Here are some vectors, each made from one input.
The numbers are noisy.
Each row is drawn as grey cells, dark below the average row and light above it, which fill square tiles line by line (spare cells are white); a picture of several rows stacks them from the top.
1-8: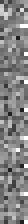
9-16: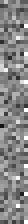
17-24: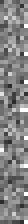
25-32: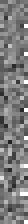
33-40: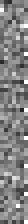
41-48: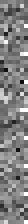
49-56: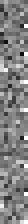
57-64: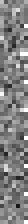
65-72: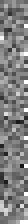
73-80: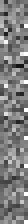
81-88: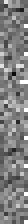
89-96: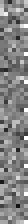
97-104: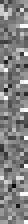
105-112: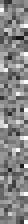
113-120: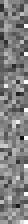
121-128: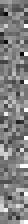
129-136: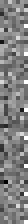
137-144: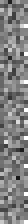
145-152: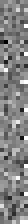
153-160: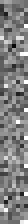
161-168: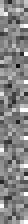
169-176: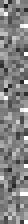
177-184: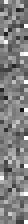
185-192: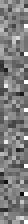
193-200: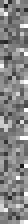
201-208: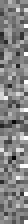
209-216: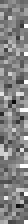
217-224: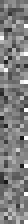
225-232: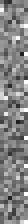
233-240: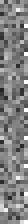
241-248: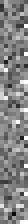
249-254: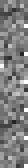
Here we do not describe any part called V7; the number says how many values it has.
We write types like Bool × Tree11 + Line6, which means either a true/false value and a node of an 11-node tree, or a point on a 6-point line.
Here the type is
List2(Line5) × V7.
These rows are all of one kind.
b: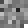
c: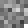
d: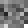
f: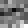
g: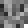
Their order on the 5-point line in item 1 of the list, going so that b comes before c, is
f, d, b, c, g.
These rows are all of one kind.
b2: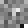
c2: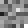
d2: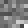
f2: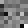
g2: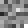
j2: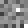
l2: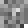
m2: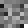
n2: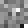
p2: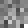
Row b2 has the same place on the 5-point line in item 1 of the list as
f2 and p2.
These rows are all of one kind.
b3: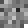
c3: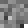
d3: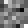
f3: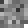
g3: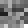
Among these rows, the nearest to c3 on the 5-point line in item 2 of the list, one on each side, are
b3 and f3.
